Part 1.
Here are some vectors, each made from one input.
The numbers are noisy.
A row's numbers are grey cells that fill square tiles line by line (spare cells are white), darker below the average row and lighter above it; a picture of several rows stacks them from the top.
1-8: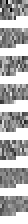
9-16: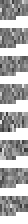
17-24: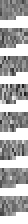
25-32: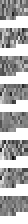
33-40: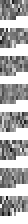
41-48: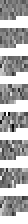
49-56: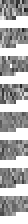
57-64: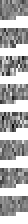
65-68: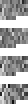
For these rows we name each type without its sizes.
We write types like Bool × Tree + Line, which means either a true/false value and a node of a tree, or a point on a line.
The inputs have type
Line.
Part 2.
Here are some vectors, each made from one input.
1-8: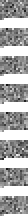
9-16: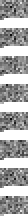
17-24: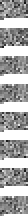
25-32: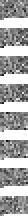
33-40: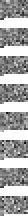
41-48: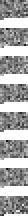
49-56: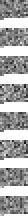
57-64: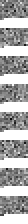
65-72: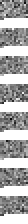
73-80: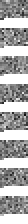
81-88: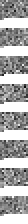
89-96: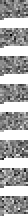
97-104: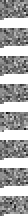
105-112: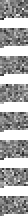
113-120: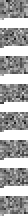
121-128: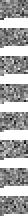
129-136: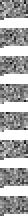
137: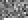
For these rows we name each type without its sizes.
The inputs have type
Line.
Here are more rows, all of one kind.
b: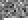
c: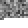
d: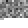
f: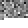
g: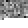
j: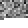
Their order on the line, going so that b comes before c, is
j, f, g, d, b, c.
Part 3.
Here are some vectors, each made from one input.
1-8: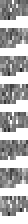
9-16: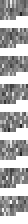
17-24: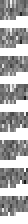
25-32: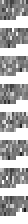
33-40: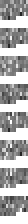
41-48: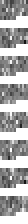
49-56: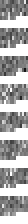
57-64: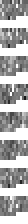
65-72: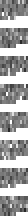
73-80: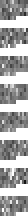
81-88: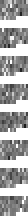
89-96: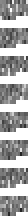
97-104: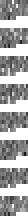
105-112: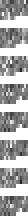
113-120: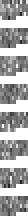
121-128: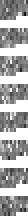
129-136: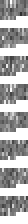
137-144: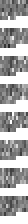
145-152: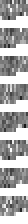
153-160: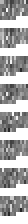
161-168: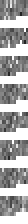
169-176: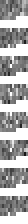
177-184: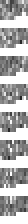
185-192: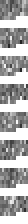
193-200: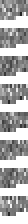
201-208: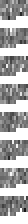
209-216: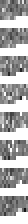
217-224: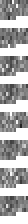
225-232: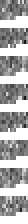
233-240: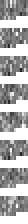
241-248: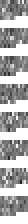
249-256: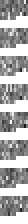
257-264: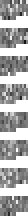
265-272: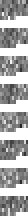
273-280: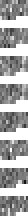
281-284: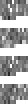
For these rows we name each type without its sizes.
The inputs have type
Bool × Bool × Bool × Bool.
